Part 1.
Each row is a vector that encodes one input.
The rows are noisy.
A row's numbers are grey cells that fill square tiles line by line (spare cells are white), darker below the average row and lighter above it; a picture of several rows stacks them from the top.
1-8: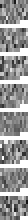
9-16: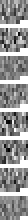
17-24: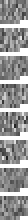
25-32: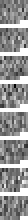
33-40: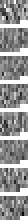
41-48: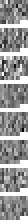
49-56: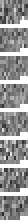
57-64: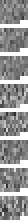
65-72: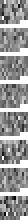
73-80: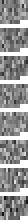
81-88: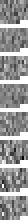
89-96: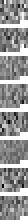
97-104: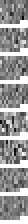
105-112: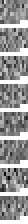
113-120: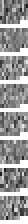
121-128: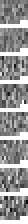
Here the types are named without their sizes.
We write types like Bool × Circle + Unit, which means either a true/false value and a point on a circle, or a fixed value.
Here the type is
Line × Line + Tree.
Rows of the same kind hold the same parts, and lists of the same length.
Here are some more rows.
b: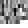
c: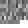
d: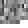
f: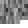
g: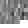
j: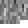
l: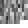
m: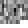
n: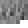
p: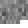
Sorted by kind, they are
b, d, j, l, m
c, f, g, n, p

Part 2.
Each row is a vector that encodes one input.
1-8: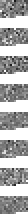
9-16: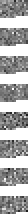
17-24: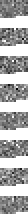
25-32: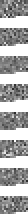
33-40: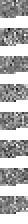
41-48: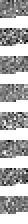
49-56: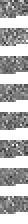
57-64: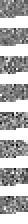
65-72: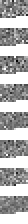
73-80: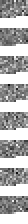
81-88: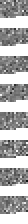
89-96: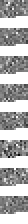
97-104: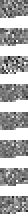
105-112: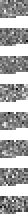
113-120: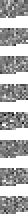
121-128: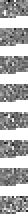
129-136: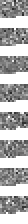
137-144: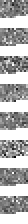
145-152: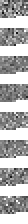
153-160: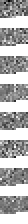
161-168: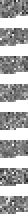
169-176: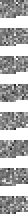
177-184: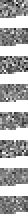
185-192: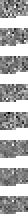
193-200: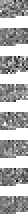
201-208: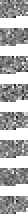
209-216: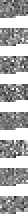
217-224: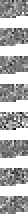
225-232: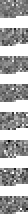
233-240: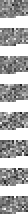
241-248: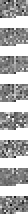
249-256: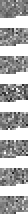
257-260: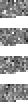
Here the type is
Line8 + Line11.
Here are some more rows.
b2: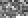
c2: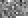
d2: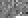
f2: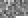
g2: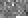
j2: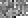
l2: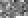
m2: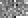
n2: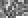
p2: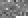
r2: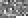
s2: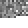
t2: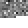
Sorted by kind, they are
b2, c2, d2, f2, g2, l2, n2, p2
j2, m2, r2, s2, t2

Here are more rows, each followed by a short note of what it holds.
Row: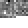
a point on an 8-point line
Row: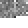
a point on an 8-point line
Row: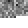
a point on an 8-point line
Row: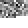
a point on an 8-point line
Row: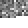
a point on an 8-point line
